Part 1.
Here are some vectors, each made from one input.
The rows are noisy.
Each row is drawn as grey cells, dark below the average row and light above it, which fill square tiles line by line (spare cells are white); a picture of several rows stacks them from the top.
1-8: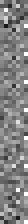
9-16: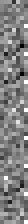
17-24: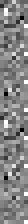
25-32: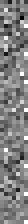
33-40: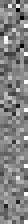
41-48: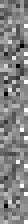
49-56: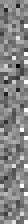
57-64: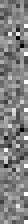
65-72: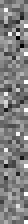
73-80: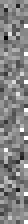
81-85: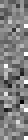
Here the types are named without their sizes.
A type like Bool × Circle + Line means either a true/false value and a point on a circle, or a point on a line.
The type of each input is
Bool × Label.
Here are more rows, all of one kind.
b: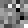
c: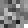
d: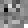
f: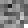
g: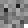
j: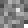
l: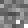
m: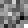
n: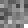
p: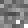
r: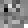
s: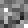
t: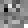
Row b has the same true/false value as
c, m and s.
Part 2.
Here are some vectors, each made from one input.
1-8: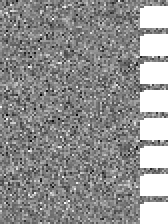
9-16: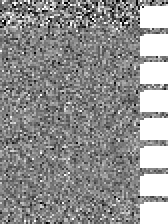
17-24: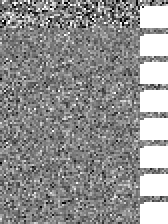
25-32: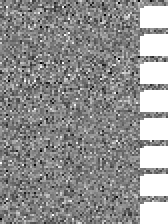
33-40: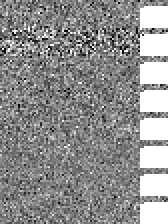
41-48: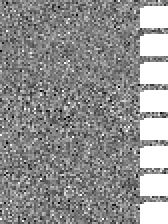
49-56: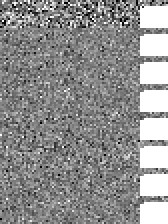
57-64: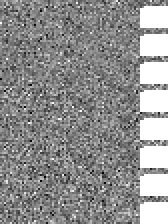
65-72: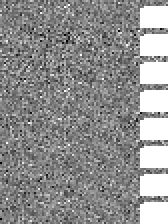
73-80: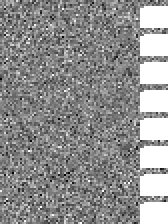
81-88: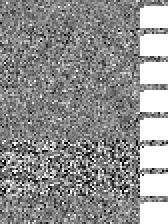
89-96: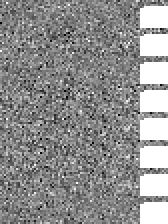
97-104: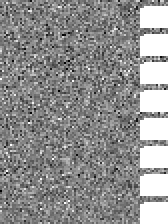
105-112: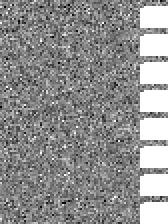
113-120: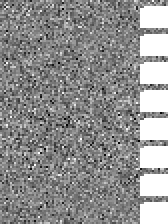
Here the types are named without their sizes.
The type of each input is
List(Line).
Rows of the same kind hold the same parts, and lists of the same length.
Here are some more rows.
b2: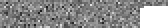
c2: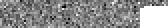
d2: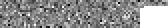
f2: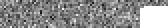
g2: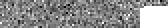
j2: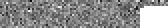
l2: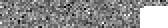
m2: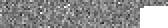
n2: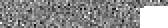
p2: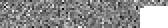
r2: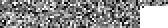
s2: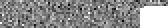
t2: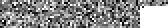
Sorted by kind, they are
b2, c2, f2, j2, m2
d2, g2, l2, n2, p2, s2
r2, t2

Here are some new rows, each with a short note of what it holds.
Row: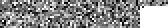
the empty list
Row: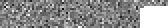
a list of two items
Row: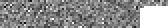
a list of two items
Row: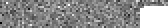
a list of one item
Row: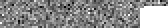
a list of two items
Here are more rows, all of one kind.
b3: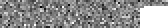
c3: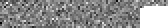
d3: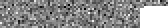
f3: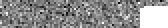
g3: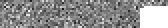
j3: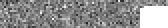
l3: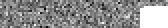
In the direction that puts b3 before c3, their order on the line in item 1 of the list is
b3, l3, f3, d3, j3, c3, g3.
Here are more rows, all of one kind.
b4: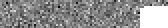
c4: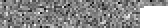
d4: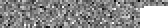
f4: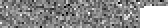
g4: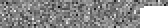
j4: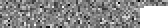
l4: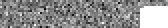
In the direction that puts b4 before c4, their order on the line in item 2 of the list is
g4, d4, b4, l4, c4, f4, j4.
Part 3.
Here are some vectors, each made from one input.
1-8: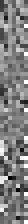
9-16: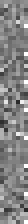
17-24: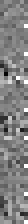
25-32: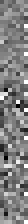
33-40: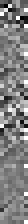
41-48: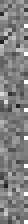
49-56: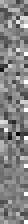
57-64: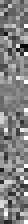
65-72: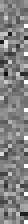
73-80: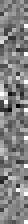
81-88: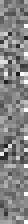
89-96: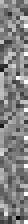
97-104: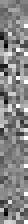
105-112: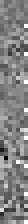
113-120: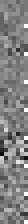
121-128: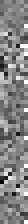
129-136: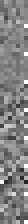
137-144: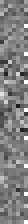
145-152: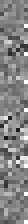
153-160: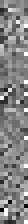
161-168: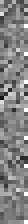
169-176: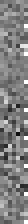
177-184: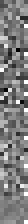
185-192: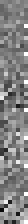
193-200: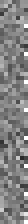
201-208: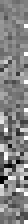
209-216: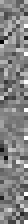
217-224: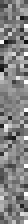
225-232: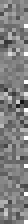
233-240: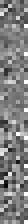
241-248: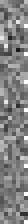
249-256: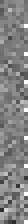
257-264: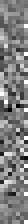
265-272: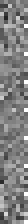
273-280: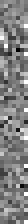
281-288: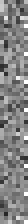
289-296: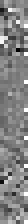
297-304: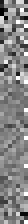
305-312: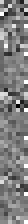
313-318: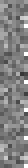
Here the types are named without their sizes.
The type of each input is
Bool × Bool × Bool × Bool × Label.
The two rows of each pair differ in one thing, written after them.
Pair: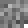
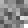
one of the four true/false values
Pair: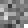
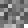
the label
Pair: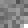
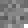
one of the four true/false values
